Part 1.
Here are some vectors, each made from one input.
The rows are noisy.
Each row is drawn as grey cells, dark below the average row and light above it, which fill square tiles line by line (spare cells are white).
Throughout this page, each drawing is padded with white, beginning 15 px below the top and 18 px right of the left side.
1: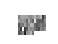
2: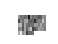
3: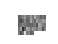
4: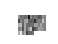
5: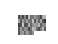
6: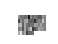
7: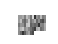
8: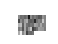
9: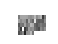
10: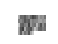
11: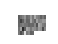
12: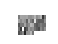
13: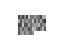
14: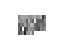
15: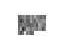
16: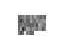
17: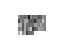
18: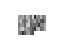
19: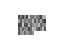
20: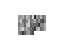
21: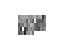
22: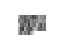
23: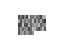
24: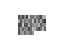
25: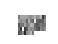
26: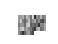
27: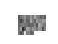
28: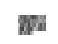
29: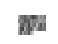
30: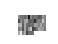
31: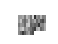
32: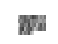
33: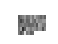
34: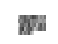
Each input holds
one of 6 labels.
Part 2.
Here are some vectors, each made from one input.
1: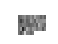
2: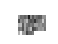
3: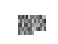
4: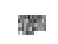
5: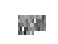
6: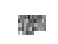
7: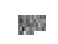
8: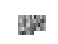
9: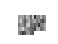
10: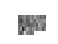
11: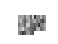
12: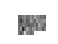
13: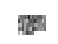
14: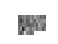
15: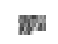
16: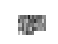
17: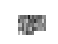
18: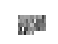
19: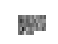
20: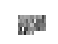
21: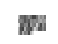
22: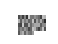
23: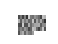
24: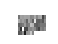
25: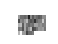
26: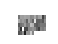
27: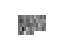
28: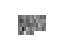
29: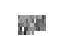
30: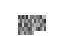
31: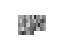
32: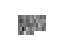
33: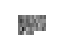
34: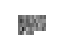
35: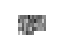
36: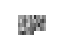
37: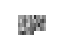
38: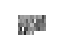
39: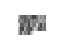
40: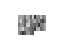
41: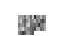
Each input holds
one of 6 labels.
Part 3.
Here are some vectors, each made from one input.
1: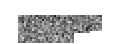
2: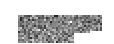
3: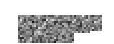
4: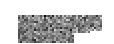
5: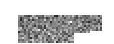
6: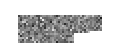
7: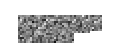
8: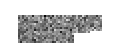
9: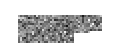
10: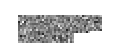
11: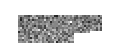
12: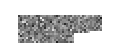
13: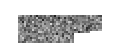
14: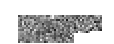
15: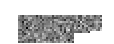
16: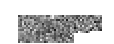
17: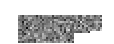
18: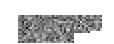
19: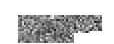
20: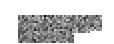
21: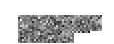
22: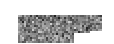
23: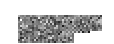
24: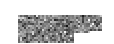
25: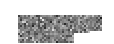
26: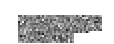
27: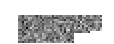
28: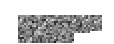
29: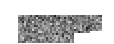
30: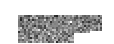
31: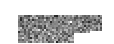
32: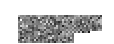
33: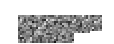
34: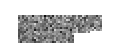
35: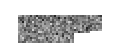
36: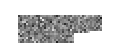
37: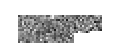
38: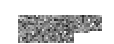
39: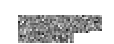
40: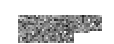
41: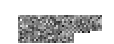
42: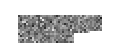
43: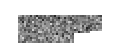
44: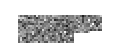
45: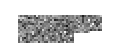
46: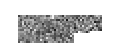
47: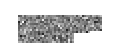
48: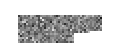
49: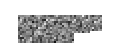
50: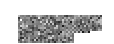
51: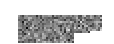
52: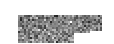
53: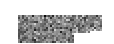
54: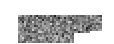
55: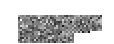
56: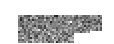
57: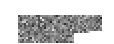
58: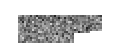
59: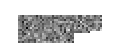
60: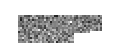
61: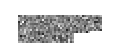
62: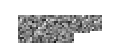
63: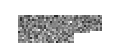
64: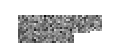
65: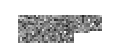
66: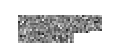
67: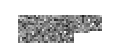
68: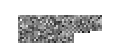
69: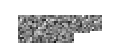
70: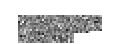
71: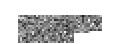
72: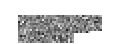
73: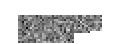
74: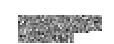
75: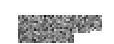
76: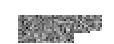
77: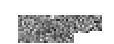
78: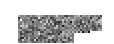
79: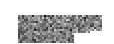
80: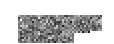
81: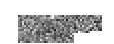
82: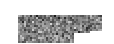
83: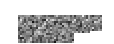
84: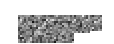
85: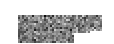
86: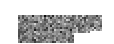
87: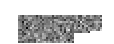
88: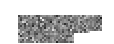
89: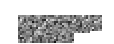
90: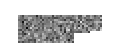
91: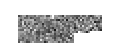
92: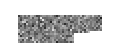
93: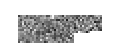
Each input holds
a point on a 10-point line.
